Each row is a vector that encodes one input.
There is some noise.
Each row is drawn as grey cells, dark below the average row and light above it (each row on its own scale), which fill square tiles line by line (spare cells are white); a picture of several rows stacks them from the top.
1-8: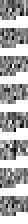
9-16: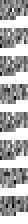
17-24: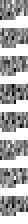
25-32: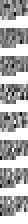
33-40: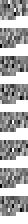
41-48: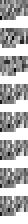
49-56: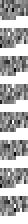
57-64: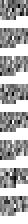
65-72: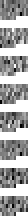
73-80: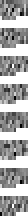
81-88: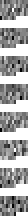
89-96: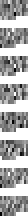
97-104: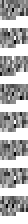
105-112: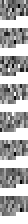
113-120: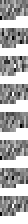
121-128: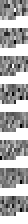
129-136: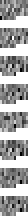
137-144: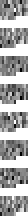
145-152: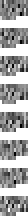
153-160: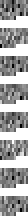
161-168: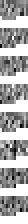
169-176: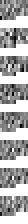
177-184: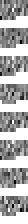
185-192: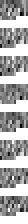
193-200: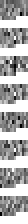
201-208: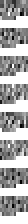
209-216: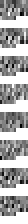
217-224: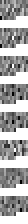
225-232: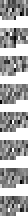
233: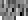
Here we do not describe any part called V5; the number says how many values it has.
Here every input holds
either a point on a 7-point line, or a list of up to two items, each a true/false value and a value of V5.
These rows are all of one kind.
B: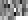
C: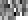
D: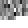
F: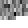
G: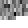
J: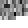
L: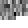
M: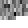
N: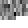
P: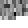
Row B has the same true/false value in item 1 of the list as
C and D.
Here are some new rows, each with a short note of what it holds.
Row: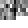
the empty list
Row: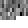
a list of two items
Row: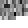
a list of one item
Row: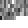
a point on a 7-point line
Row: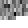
a list of one item
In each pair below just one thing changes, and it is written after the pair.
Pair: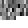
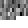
the true/false value in item 2 of the list
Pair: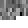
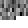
the value of V5 in item 1 of the list
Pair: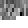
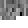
the true/false value in item 1 of the list
